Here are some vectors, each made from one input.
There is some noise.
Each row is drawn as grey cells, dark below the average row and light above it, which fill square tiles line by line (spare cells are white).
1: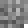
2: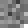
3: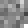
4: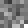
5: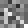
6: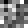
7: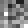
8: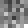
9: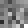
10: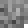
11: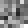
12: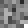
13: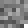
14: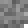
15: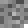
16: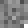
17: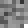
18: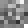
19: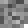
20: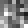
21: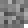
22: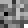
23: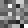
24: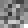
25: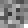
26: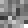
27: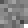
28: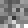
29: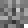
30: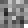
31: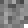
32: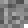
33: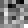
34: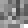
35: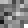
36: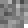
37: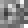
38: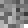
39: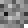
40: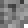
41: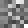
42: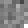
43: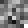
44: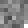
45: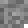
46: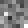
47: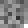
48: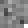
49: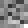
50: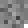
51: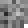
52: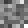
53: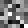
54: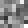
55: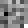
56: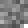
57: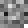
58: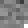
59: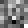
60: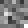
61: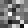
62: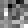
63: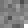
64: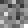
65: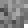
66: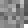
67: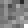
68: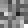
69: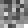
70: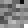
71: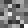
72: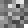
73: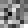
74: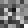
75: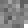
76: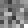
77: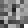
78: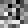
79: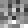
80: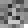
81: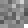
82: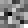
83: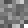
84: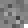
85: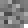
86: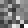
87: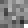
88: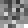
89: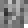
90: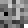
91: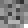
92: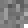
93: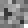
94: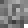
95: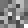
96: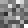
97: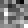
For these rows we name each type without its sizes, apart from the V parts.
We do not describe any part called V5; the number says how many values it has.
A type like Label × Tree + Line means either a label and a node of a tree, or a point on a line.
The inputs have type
Bool × Bool × Bool × V5 + List(Line).
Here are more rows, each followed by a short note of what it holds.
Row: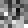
a list of one item
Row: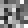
a list of one item
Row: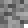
three true/false values and a value of V5
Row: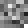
the empty list
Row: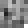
three true/false values and a value of V5
